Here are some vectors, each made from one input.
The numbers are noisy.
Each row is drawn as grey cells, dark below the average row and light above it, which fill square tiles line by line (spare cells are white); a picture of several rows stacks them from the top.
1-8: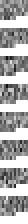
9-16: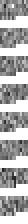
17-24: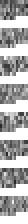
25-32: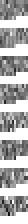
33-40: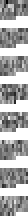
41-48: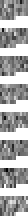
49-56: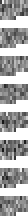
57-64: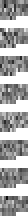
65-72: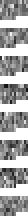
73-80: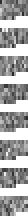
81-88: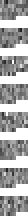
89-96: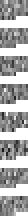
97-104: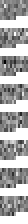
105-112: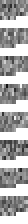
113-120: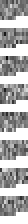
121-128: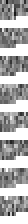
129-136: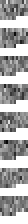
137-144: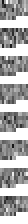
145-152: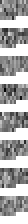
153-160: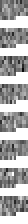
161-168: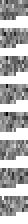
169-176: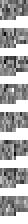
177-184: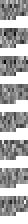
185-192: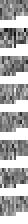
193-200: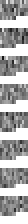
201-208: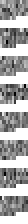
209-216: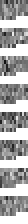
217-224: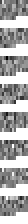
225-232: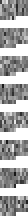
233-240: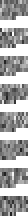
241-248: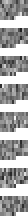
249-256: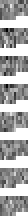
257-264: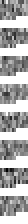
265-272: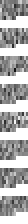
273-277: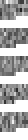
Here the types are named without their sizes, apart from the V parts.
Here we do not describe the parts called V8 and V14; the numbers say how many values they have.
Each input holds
a node of a tree and a value of V8, together with either a point on a line, or a value of V14.
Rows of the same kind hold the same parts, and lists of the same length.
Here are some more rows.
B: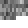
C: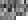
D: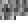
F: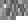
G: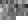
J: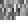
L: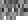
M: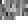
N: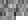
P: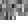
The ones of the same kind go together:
B, C, D, F, G, L, M
J, N, P

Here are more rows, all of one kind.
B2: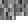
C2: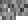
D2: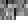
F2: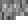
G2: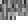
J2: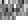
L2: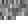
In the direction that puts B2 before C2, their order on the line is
B2, C2, G2, L2, F2, D2, J2.
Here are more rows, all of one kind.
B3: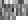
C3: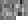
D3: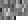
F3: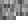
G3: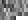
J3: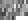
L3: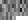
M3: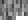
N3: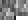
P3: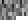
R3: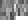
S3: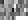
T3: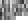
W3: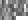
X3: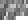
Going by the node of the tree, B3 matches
D3, F3, G3 and N3.
